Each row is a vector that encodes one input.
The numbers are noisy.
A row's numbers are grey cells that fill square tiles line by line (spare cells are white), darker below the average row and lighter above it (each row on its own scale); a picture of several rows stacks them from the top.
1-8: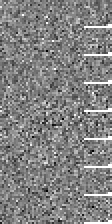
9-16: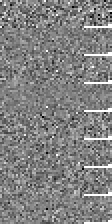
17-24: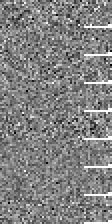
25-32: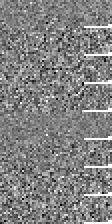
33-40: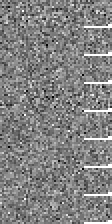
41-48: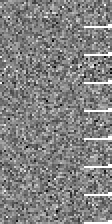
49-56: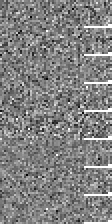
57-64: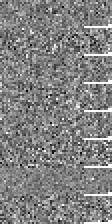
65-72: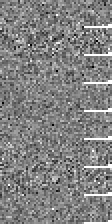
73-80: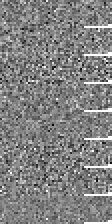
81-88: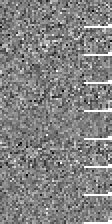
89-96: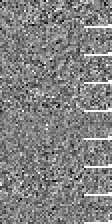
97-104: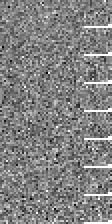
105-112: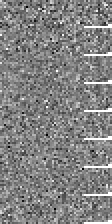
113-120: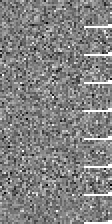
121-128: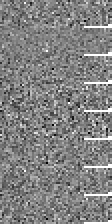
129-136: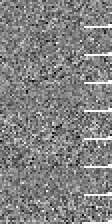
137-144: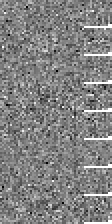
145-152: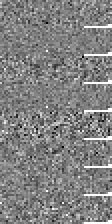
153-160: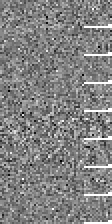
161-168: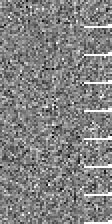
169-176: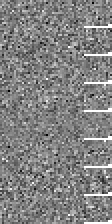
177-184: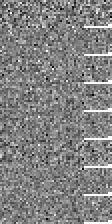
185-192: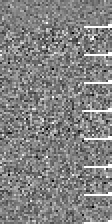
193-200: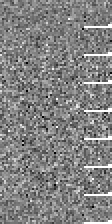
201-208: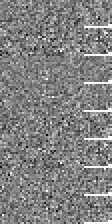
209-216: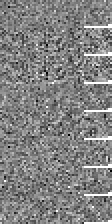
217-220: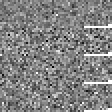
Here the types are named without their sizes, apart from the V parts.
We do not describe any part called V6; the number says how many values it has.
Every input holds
a label, together with a list of items, each either a point on a line, or a value of V6.
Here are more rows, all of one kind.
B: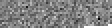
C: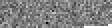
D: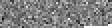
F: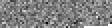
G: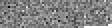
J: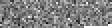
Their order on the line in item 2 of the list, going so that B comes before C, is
B, D, C, G, F, J.
